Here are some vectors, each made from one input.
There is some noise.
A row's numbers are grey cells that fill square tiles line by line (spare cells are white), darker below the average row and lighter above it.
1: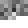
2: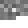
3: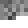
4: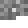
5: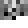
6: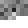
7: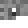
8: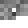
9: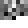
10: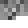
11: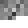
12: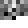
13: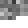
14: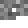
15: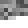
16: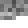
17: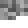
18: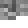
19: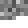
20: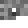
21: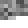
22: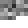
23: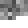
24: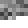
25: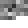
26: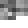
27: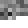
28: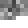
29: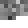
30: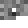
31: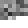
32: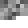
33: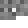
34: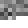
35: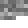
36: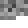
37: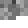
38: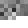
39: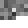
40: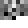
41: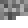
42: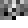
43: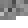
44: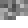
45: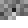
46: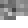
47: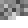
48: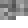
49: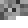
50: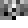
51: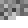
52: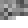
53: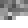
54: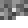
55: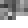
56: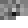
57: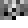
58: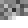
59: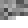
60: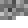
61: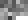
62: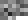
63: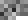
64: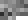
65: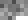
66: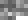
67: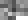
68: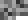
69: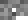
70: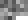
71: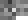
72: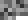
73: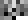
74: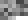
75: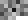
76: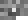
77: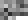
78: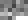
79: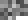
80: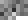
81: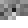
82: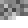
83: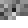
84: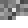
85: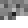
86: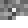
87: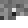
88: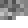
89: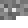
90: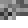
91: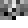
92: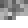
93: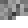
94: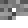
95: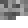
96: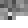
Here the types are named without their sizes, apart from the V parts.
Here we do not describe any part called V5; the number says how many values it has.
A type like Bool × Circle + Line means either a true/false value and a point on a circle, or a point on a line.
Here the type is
List(Bool × V5).
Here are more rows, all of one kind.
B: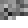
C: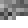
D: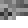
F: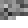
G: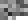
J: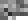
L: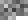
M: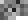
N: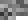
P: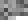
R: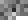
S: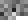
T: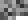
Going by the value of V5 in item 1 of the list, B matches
F, G, J and L.
